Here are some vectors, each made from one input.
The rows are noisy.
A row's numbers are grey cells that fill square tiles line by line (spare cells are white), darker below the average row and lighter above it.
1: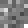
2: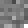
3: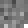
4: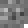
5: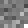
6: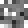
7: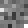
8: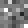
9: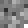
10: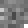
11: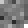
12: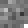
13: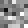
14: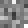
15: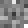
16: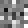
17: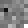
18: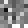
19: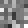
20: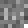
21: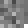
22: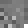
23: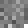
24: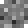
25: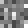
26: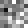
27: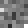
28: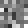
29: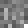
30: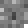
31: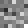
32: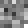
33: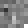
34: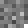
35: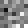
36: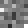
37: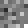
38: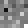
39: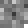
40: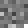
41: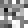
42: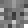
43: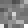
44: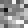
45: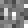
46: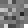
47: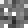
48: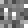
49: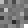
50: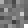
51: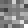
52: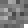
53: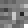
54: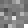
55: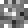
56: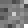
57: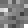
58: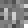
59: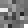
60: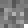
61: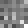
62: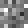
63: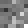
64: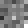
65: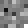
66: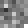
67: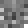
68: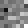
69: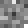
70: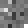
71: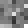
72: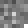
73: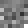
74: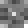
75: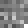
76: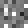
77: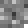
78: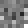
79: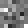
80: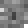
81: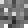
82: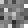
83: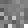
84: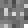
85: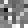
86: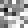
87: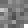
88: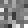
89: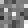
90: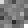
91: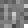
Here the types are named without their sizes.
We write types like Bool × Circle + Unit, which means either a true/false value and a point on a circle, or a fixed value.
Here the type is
(Bool × Bool × Bool + Unit) × Line.
